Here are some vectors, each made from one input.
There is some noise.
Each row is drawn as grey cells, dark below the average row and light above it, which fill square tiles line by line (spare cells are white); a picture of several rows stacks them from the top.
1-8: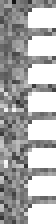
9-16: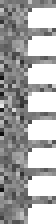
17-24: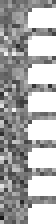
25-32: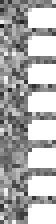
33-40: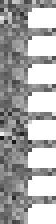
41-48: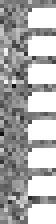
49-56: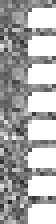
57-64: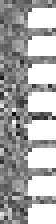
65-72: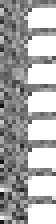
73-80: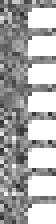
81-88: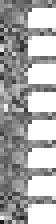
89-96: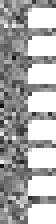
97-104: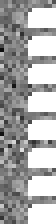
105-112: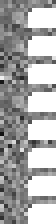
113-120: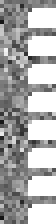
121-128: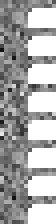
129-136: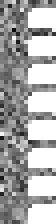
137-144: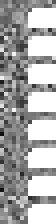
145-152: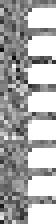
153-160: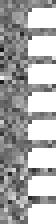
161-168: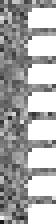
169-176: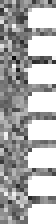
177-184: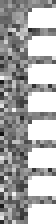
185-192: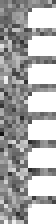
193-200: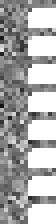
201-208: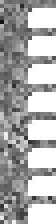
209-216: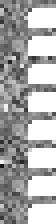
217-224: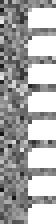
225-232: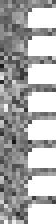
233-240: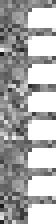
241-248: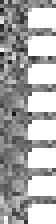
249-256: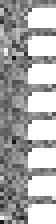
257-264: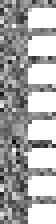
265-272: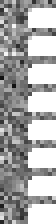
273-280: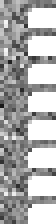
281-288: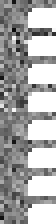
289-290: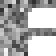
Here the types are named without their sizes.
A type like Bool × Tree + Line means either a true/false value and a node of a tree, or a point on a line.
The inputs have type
Bool × Bool × Bool + Tree + Unit.
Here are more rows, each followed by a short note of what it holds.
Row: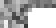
a node of a tree
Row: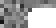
three true/false values
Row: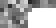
a node of a tree
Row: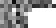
a fixed value
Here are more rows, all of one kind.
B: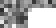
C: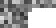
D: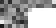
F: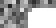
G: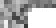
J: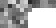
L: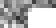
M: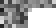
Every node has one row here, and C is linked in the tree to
M.
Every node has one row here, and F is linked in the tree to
B and J.
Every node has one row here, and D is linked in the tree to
M.
